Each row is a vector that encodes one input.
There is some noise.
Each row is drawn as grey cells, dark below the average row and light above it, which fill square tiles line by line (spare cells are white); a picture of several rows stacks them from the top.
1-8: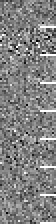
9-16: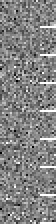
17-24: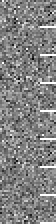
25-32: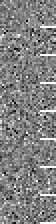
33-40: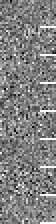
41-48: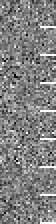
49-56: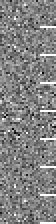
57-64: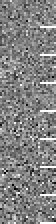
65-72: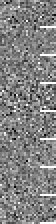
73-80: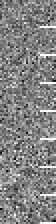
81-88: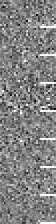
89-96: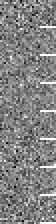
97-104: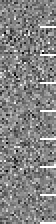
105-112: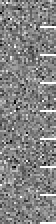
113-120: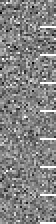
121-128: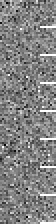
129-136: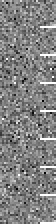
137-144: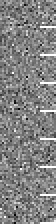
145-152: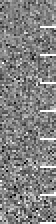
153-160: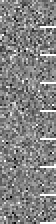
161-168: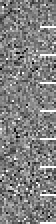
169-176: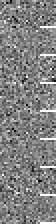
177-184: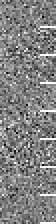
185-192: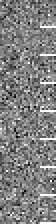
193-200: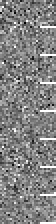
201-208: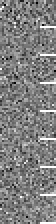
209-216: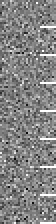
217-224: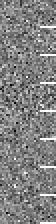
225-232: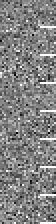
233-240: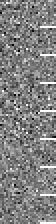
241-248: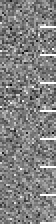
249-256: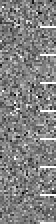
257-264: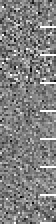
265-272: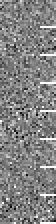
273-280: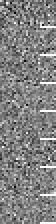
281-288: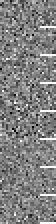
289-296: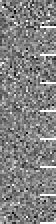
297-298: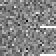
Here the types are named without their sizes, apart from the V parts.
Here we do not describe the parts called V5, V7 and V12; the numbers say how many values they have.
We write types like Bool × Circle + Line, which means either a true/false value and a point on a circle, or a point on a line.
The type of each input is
(Bool × Bool × Bool × Bool × Label × V5 + V7) × Line × Line × V12.
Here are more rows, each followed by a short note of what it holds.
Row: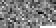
a label, a point on each of two lines, four true/false values, a value of V5 and a value of V12
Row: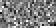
a point on each of two lines, a value of V7 and a value of V12
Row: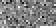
a label, a point on each of two lines, four true/false values, a value of V5 and a value of V12
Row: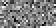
a label, a point on each of two lines, four true/false values, a value of V5 and a value of V12
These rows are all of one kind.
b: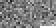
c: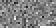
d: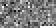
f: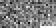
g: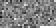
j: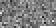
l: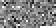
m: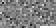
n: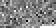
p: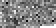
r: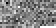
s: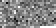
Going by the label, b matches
d, r and s.
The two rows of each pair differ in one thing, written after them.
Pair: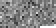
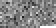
the label
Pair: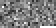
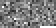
the label
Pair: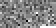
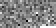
the value of V5
